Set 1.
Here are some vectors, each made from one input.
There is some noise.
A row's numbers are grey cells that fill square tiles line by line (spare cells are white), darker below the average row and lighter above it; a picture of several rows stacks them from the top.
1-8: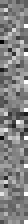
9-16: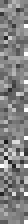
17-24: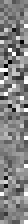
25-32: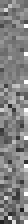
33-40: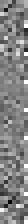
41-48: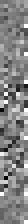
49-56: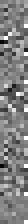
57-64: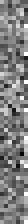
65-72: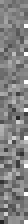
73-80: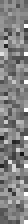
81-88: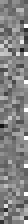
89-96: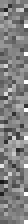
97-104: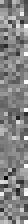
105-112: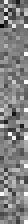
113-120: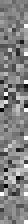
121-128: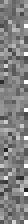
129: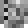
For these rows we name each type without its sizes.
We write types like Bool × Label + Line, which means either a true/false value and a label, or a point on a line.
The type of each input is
Bool × Bool × Bool × Bool + Label.
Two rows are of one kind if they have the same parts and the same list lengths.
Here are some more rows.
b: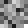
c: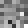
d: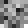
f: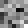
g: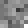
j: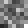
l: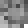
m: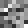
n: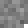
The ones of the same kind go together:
b, c, d, f, j, m, n
g, l

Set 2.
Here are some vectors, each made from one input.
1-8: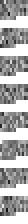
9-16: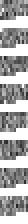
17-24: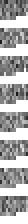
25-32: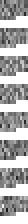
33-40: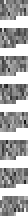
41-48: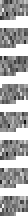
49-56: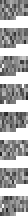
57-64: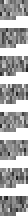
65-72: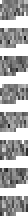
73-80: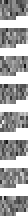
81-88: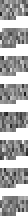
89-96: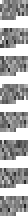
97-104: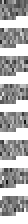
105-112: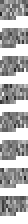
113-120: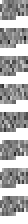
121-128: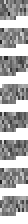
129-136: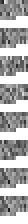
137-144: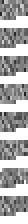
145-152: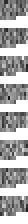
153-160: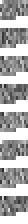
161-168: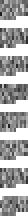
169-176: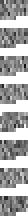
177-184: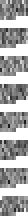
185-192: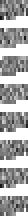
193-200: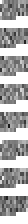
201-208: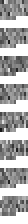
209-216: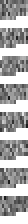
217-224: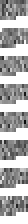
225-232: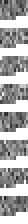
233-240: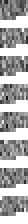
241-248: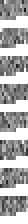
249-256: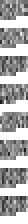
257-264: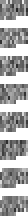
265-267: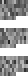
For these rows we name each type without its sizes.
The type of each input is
Bool × Bool × Bool + Circle.
